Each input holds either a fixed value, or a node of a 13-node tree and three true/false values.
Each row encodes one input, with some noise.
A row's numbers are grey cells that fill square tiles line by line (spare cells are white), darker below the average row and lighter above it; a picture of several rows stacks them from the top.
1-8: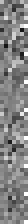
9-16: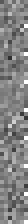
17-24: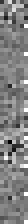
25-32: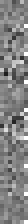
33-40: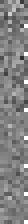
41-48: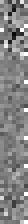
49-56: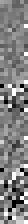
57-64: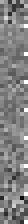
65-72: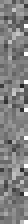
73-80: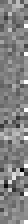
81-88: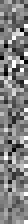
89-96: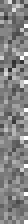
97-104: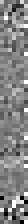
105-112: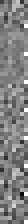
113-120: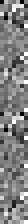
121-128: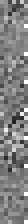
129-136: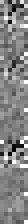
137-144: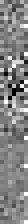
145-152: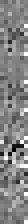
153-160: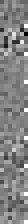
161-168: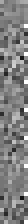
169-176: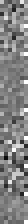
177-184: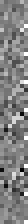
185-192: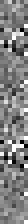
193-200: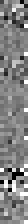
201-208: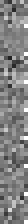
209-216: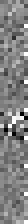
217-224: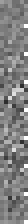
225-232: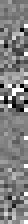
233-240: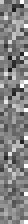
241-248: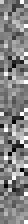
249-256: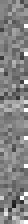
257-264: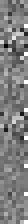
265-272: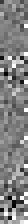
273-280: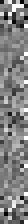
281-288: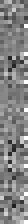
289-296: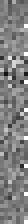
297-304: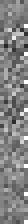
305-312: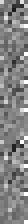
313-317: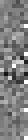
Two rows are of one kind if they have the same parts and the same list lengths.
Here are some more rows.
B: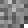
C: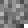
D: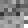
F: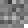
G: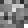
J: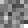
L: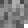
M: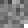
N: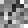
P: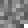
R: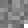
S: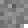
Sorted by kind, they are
B, C, F, G, J, L, M, N, P, R, S
D

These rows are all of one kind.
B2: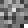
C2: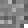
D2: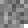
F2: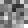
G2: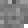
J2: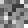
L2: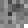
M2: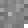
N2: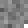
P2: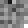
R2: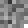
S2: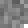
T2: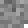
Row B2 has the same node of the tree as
F2 and J2.
